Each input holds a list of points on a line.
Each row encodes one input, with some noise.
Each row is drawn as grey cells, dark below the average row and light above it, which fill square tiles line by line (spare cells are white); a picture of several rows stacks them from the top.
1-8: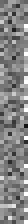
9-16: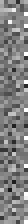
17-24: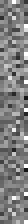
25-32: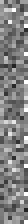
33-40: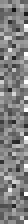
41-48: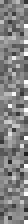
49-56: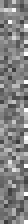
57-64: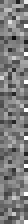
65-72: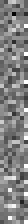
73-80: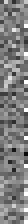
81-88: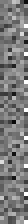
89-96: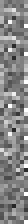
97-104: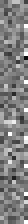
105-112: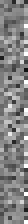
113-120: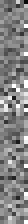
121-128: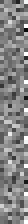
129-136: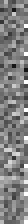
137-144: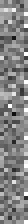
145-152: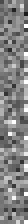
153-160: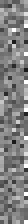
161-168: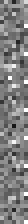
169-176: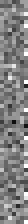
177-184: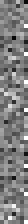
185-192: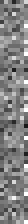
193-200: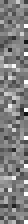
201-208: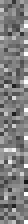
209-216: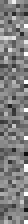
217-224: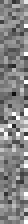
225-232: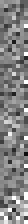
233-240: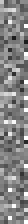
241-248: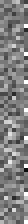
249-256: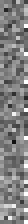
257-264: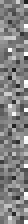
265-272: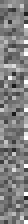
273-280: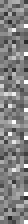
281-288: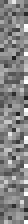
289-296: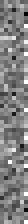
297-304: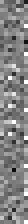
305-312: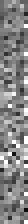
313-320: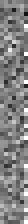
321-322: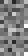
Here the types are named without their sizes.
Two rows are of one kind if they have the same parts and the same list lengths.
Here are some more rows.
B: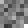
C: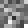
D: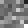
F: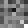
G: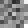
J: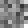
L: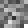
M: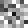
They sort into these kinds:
B, D, J
C, F, G, L
M

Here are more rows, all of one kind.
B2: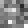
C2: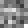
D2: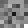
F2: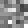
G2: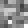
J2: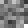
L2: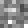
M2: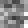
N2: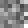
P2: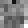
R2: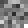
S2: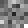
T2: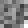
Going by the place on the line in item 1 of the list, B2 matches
C2 and L2.
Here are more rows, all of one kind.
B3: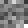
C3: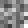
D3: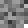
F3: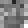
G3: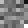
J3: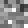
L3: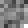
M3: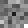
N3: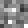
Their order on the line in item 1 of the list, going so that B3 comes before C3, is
M3, B3, D3, G3, L3, F3, C3, J3, N3.
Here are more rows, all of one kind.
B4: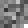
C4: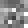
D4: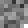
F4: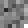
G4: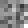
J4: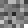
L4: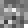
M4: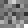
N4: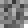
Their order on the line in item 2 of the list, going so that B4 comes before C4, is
B4, G4, M4, N4, J4, D4, L4, C4, F4.
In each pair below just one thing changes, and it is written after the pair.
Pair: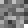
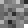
the place on the line in item 2 of the list
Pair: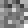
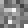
the place on the line in item 1 of the list
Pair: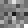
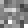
the place on the line in item 1 of the list
